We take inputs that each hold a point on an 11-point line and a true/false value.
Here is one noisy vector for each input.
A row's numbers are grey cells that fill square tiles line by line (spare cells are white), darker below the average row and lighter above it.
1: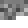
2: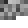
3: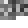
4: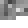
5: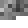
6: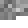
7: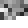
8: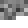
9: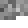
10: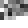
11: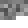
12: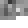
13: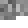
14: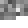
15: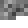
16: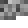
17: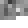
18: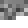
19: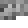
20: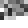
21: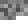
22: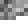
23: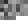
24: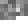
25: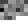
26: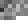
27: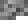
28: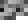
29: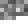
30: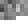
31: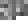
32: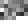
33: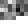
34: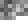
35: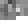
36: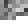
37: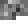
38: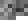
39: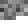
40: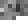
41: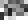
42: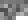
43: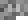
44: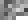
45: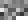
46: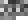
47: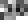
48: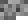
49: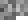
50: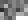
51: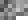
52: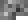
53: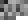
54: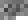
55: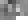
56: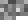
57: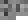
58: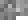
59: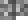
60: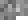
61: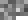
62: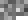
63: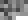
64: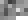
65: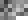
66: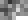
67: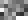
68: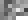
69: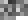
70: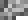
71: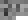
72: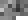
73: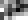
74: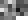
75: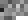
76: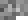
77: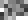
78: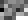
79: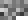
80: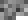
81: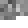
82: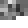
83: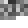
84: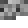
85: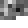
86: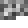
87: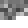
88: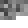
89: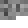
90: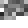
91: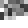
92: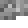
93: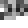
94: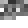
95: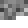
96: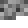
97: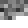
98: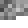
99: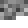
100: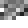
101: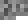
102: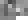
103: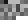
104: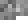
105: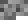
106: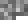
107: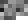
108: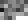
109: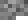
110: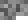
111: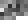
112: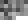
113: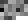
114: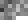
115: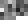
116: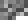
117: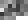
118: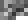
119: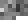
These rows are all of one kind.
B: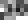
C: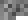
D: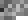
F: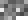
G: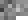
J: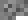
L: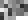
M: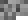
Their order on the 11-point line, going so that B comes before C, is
L, B, F, C, J, M, G, D.
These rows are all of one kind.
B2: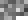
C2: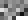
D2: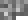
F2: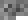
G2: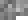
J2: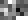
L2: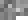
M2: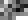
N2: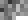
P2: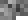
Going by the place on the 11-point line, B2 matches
D2 and F2.
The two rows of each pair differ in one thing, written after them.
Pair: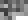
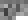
the place on the 11-point line
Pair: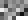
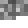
the place on the 11-point line
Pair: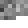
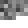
the true/false value
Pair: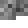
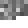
the true/false value
